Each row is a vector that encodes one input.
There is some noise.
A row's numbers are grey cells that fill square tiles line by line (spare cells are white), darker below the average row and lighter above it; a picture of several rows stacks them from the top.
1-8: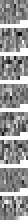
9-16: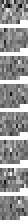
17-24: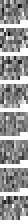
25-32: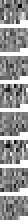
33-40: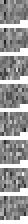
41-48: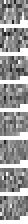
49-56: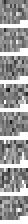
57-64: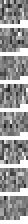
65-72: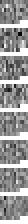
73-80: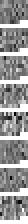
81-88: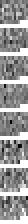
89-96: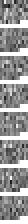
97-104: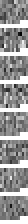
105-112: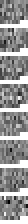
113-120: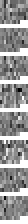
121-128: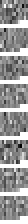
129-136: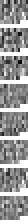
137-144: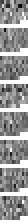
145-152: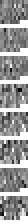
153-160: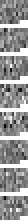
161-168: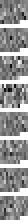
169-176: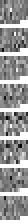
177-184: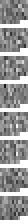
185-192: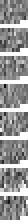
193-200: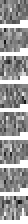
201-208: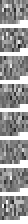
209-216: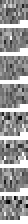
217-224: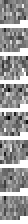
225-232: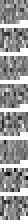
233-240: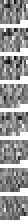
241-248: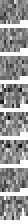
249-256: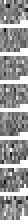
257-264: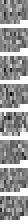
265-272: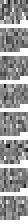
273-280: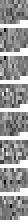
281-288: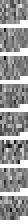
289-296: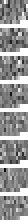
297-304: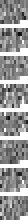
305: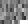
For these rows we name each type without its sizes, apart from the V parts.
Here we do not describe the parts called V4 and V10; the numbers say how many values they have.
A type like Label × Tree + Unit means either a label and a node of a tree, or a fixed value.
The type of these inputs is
(Label + Line) × V4 + V10.
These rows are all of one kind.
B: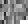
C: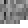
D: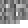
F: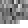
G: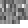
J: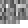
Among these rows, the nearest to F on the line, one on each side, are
C and G.
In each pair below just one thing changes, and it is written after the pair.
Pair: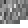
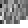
the label
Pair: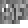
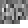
the label
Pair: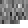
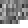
the label
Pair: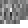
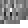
the label
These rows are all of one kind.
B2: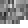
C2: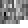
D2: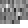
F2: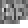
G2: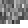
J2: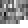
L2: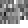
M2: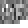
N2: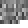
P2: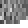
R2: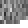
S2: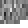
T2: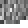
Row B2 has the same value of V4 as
C2, G2, J2 and L2.
